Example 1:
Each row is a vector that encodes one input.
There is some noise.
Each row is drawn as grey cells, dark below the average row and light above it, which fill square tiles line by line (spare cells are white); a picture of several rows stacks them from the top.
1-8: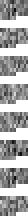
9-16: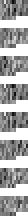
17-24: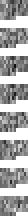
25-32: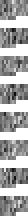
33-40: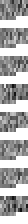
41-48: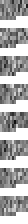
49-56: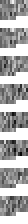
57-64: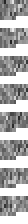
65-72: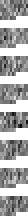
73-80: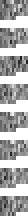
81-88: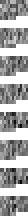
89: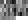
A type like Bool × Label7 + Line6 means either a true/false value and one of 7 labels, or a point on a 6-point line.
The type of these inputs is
Line13.
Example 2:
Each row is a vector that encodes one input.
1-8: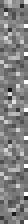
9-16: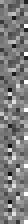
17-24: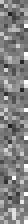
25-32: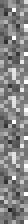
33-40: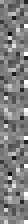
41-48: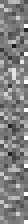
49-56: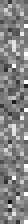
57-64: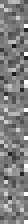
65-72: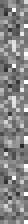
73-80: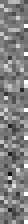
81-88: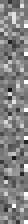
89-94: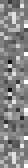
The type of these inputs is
Label8.
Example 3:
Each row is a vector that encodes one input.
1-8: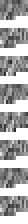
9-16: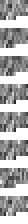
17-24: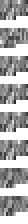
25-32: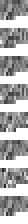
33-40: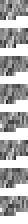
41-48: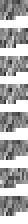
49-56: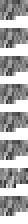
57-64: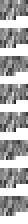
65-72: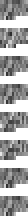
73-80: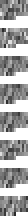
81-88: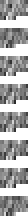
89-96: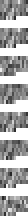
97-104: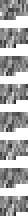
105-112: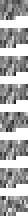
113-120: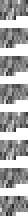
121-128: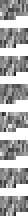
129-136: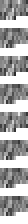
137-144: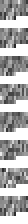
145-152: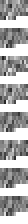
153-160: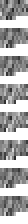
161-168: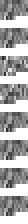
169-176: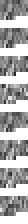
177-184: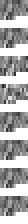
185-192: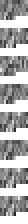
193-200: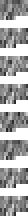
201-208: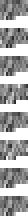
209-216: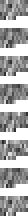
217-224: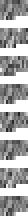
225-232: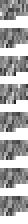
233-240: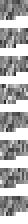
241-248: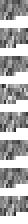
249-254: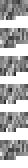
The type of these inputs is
Line6.
